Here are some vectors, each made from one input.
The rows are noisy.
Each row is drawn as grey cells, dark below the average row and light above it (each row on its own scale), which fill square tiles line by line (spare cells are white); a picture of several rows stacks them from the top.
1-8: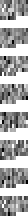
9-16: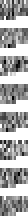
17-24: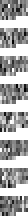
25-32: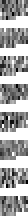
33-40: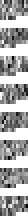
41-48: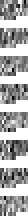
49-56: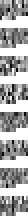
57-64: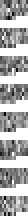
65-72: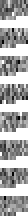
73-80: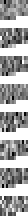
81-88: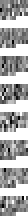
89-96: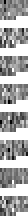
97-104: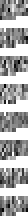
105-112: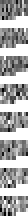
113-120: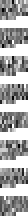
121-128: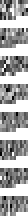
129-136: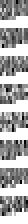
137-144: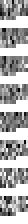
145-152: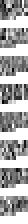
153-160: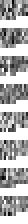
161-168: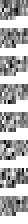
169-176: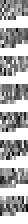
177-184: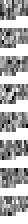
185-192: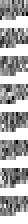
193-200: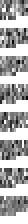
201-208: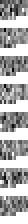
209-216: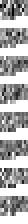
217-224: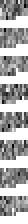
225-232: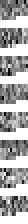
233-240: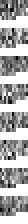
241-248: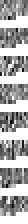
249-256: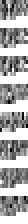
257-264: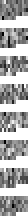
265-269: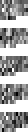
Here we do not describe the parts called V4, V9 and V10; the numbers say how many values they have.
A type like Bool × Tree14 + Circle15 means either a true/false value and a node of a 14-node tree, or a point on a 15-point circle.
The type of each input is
Bool × Bool × Bool × Line5 × V9 + (Line8 + V10) × V4.
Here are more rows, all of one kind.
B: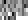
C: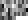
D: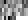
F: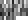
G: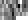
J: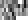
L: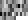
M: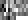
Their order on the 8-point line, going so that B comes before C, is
G, D, F, L, M, B, J, C.
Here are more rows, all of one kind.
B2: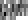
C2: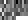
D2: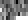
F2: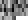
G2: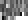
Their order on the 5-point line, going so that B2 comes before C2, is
B2, F2, G2, C2, D2.
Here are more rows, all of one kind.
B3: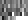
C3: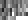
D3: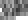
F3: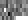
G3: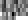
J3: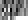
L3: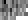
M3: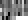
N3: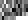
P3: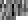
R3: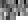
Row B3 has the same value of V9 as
M3 and N3.
